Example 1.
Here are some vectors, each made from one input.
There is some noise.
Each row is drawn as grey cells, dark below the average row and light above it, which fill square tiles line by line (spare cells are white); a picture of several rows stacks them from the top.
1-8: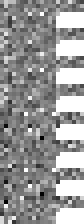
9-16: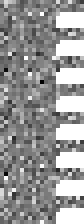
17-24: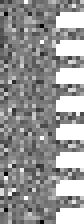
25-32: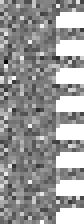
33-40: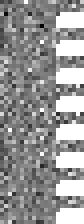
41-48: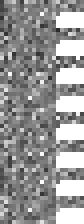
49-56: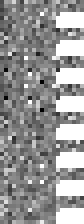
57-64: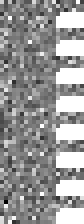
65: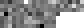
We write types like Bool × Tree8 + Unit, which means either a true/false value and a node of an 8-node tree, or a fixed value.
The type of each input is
Line9.
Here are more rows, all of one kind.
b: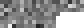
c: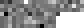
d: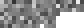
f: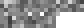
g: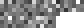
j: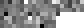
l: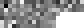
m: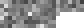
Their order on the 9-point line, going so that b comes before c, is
l, b, c, j, f, m, d, g.
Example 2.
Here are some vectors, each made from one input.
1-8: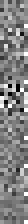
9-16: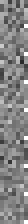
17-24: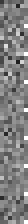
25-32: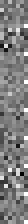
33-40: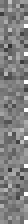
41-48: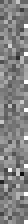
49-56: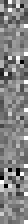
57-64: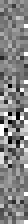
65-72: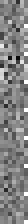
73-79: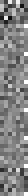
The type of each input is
Line14.
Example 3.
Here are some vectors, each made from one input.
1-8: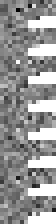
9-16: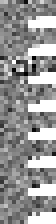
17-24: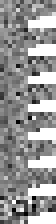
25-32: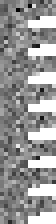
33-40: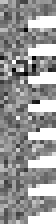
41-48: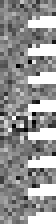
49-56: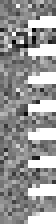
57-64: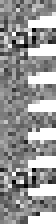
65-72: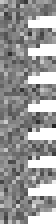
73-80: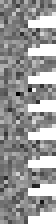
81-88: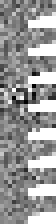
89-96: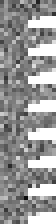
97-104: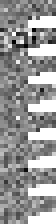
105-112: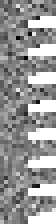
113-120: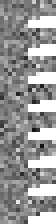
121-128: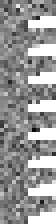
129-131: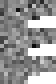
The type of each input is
Circle20 + Unit.
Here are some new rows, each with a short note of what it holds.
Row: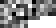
a fixed value
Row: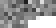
a point on a 20-point circle
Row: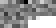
a point on a 20-point circle
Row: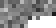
a point on a 20-point circle
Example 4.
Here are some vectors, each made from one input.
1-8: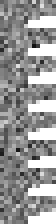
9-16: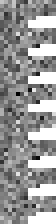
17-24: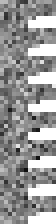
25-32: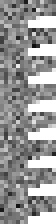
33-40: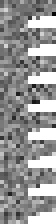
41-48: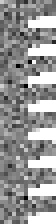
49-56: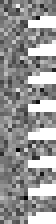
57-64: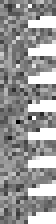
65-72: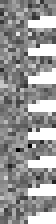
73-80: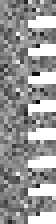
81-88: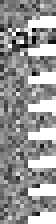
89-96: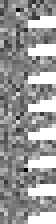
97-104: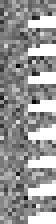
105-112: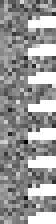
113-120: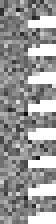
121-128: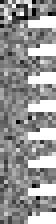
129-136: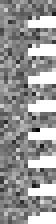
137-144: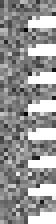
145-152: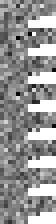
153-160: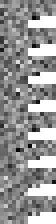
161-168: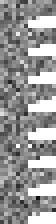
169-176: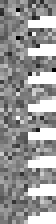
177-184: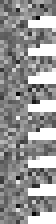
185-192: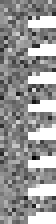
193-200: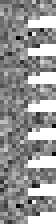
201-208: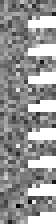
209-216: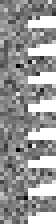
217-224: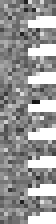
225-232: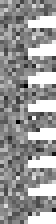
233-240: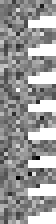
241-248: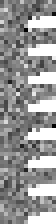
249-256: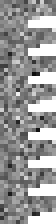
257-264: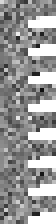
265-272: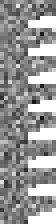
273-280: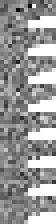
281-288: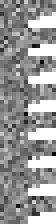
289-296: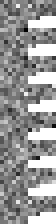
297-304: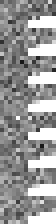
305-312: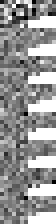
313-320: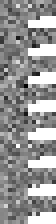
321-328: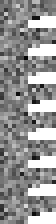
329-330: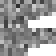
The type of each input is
Circle20 + Unit.
